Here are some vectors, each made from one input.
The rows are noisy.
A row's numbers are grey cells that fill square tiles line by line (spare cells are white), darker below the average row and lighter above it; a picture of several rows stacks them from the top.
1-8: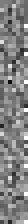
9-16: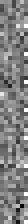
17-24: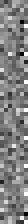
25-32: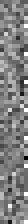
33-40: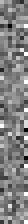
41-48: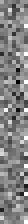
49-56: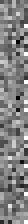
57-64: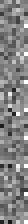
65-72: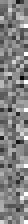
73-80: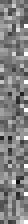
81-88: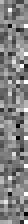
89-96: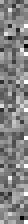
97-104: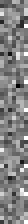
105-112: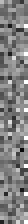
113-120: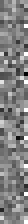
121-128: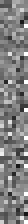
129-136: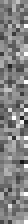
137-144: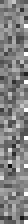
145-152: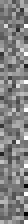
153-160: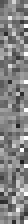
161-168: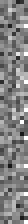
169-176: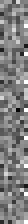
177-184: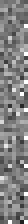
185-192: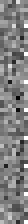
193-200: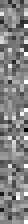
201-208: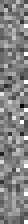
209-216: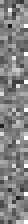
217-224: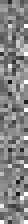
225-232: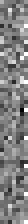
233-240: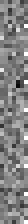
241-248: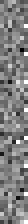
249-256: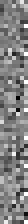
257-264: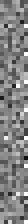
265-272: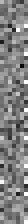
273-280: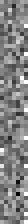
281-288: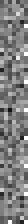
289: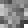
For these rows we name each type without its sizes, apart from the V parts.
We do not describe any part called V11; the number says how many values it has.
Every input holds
a node of a tree, together with either a point on each of two lines and a true/false value, or a list of values of V11.
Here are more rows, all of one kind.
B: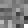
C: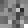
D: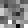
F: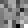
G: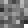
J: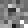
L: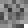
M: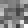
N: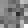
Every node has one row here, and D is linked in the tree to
M.
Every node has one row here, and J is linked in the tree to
F.
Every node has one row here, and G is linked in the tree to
L.
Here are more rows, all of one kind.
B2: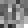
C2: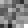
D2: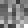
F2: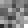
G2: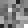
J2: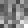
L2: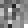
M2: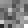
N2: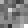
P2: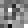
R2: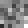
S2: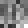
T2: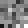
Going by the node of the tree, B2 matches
D2, J2 and S2.
